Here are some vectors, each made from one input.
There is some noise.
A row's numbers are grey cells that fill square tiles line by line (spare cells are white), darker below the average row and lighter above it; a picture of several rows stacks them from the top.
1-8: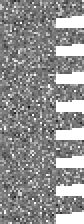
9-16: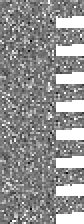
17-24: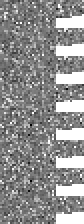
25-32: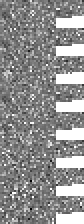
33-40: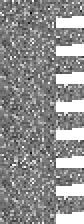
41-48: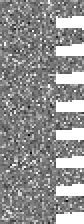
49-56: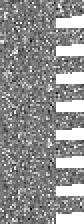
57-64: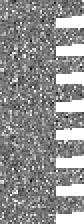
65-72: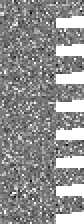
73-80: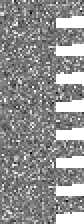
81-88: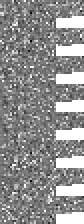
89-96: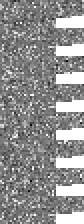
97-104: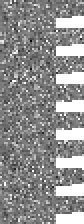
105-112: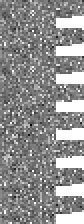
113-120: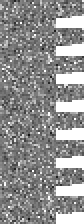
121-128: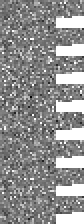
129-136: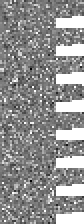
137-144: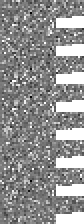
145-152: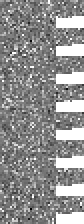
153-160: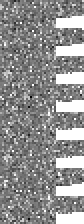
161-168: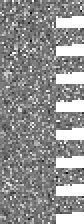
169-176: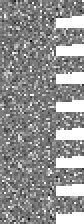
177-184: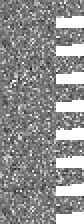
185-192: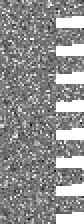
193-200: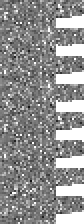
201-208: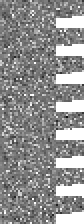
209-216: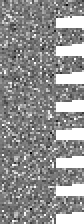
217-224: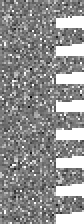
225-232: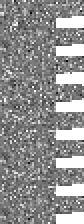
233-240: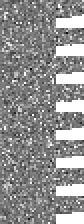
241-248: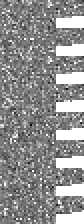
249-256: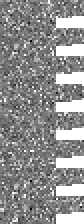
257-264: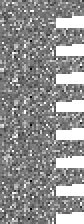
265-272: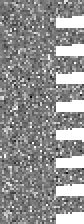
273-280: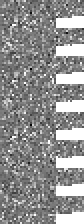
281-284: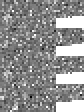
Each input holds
either a point on an 8-point circle, or one of 4 labels, or three true/false values.
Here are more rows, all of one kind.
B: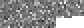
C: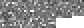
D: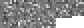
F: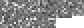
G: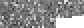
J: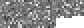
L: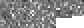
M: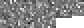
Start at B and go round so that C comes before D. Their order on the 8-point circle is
B, G, F, C, L, M, D, J.
